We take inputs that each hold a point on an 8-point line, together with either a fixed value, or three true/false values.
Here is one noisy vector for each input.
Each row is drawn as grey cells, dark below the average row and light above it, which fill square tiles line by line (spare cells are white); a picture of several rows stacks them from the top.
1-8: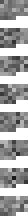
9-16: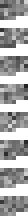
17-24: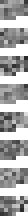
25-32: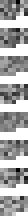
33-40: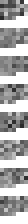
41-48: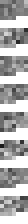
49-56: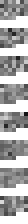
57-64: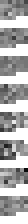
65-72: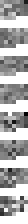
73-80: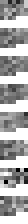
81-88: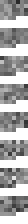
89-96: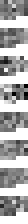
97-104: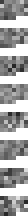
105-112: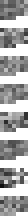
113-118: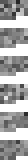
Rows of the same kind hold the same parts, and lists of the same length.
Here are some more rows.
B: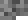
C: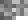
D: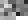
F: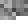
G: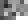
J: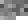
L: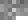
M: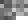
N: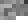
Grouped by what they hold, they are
B, F, G, J
C, D, L, M, N

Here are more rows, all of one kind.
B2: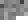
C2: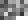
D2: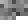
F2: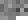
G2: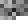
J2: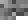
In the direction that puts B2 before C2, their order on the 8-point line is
J2, D2, G2, B2, F2, C2.
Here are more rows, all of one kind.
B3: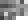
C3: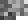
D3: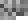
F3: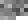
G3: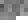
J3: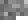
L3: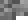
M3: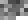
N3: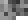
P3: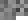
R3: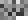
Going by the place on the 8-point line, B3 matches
D3, F3 and P3.
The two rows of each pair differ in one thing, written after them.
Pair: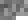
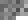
the place on the 8-point line
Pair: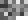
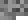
the place on the 8-point line
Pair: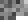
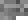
one of the three true/false values
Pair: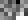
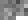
the place on the 8-point line
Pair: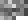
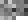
one of the three true/false values
